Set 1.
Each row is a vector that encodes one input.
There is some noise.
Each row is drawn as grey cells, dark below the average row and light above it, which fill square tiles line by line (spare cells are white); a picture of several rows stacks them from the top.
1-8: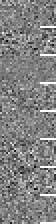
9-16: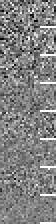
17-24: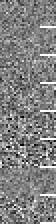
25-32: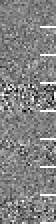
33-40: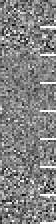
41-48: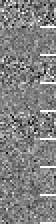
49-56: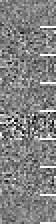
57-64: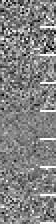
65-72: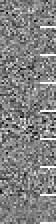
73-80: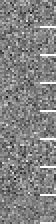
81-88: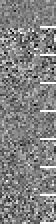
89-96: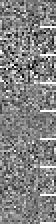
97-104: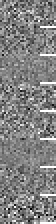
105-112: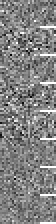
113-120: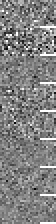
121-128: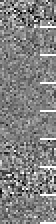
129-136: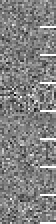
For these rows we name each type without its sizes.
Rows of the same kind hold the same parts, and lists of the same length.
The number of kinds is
3.
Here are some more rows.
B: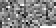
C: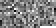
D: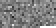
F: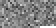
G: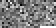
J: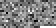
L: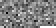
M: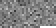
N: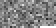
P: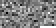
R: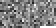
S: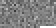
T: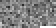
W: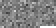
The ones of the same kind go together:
B, D, F, J, N, P, R
C, G, M, S, T
L, W

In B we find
four true/false values.
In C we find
a point on each of two lines.
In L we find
a fixed value.
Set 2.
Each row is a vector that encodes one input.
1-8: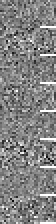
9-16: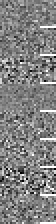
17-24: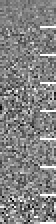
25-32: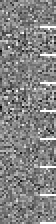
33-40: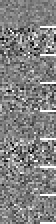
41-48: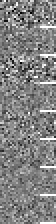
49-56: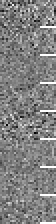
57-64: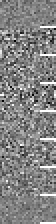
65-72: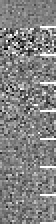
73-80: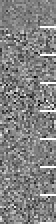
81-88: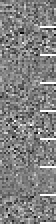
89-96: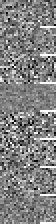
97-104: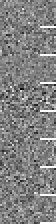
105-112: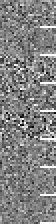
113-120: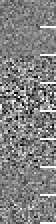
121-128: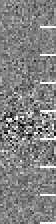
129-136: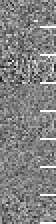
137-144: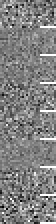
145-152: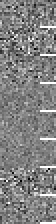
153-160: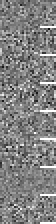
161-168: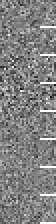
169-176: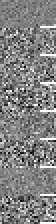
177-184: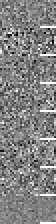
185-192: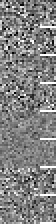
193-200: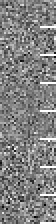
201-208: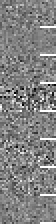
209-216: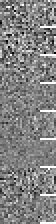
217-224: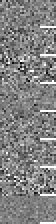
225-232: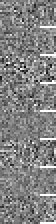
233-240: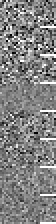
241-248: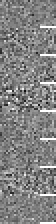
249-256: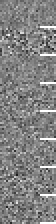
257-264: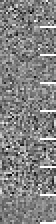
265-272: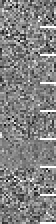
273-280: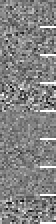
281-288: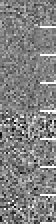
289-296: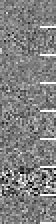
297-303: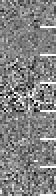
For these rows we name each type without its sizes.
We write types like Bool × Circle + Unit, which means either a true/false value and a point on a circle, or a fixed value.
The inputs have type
List(Line).
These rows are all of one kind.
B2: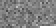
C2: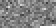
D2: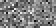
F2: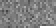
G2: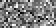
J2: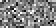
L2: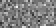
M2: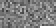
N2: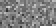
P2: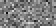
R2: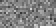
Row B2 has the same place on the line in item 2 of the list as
C2, L2 and N2.
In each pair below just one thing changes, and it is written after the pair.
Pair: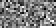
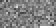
the place on the line in item 1 of the list
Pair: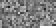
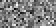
the place on the line in item 2 of the list
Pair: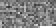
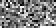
the place on the line in item 2 of the list
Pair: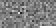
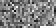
the place on the line in item 2 of the list
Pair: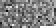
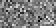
the place on the line in item 2 of the list
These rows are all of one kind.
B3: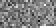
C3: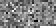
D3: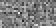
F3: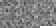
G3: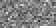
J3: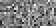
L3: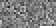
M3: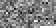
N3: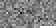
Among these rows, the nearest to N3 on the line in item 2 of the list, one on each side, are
L3 and M3.
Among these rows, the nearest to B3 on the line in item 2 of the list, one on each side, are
F3 and G3.
